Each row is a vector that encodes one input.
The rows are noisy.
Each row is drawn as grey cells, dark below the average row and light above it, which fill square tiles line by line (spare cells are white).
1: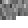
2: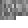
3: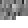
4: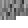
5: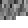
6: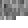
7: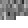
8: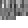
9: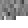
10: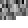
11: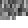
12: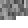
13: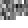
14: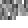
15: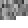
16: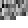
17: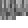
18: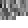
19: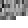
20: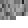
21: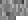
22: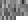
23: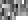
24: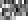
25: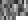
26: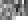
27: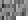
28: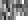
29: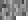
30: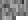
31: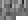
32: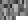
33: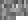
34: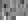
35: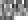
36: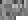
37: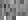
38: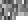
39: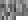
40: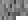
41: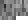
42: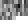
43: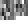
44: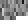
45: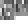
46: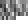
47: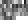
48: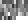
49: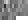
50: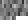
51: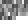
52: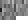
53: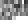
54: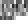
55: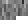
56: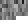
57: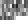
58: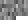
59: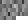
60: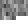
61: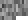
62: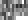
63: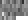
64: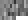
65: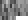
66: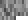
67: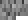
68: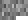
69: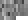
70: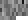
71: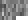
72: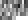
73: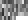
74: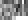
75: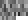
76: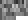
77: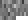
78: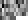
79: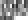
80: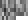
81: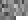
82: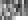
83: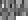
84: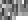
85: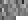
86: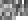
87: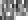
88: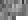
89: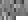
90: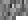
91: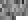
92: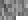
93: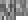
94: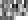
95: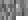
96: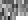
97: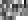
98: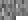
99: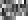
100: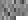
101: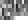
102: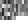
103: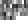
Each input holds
either one of 4 labels, or one of 9 labels and a true/false value.
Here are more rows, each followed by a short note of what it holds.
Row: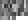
one of 9 labels and a true/false value
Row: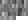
one of 9 labels and a true/false value
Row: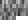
one of 9 labels and a true/false value
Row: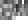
one of 4 labels
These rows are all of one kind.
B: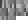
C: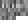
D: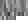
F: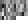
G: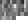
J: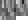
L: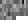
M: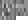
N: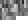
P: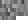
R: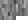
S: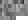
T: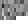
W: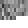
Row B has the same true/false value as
C, F and R.
